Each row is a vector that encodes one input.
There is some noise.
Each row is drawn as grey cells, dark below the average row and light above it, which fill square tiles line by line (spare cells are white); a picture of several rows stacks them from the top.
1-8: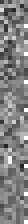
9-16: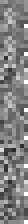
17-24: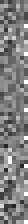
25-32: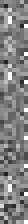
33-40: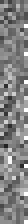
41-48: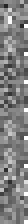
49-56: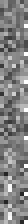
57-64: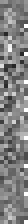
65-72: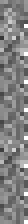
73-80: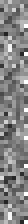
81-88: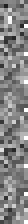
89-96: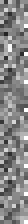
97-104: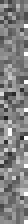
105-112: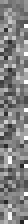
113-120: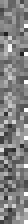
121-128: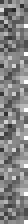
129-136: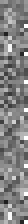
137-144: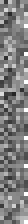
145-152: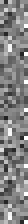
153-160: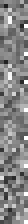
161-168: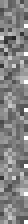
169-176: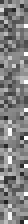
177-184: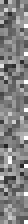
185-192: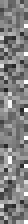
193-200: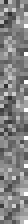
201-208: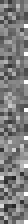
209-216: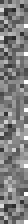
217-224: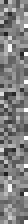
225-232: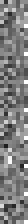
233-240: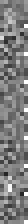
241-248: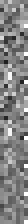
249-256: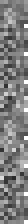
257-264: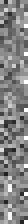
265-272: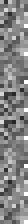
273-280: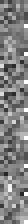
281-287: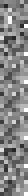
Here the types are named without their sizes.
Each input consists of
a node of a tree.
